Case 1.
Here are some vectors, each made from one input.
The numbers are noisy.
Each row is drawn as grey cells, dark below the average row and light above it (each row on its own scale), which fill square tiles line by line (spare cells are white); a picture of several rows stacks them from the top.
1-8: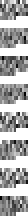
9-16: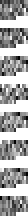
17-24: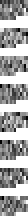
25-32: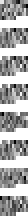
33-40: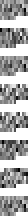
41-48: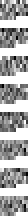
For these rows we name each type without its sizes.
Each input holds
three true/false values.
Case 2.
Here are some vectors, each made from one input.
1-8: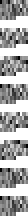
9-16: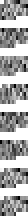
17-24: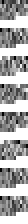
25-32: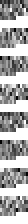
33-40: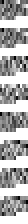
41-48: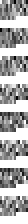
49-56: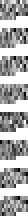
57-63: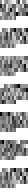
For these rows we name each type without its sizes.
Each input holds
three true/false values.
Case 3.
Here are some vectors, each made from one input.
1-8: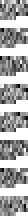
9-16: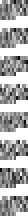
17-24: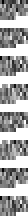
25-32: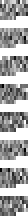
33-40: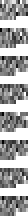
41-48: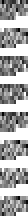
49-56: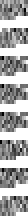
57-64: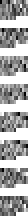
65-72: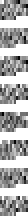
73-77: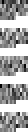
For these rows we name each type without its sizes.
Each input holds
three true/false values.
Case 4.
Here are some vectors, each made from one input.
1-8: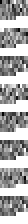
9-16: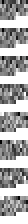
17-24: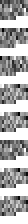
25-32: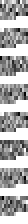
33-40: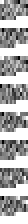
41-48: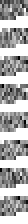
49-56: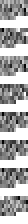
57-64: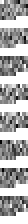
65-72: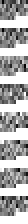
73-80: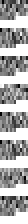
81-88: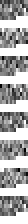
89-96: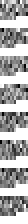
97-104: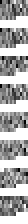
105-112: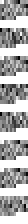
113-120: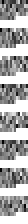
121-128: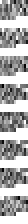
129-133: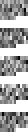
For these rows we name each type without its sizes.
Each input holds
three true/false values.
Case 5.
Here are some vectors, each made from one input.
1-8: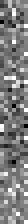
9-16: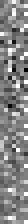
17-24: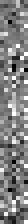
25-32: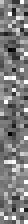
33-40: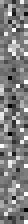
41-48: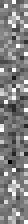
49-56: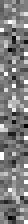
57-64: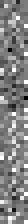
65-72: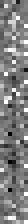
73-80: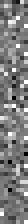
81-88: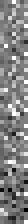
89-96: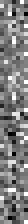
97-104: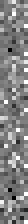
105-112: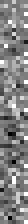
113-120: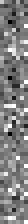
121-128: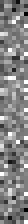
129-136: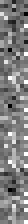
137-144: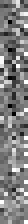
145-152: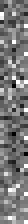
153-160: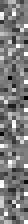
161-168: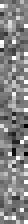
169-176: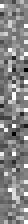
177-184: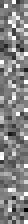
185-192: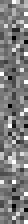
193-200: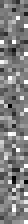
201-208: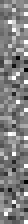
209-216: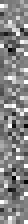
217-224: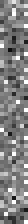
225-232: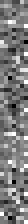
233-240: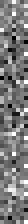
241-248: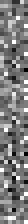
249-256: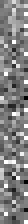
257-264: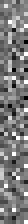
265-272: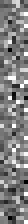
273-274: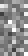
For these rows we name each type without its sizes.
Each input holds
a point on a line.
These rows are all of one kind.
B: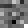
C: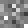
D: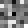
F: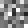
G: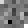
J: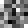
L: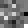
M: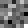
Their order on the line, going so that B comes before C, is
G, J, B, C, L, M, F, D.
